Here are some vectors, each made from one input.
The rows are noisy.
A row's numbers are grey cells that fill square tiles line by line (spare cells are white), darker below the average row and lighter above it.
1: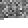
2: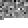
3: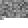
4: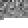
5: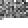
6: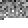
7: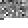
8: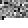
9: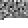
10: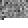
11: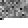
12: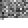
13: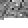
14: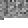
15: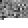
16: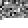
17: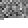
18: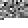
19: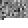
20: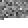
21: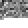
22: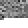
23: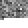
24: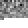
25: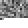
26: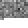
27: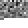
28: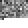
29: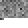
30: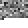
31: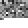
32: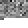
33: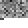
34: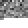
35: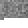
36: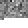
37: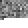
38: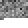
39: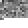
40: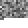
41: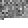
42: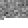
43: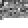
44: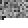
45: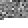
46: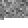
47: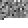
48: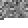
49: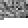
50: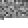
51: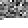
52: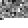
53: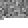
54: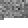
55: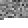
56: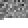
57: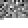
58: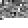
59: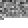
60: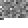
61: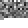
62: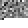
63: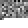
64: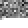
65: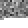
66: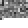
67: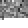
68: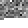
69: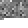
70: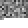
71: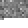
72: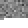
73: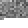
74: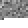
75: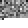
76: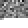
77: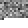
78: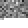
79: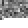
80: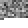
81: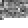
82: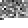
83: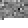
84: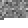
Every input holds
a point on a 9-point line.
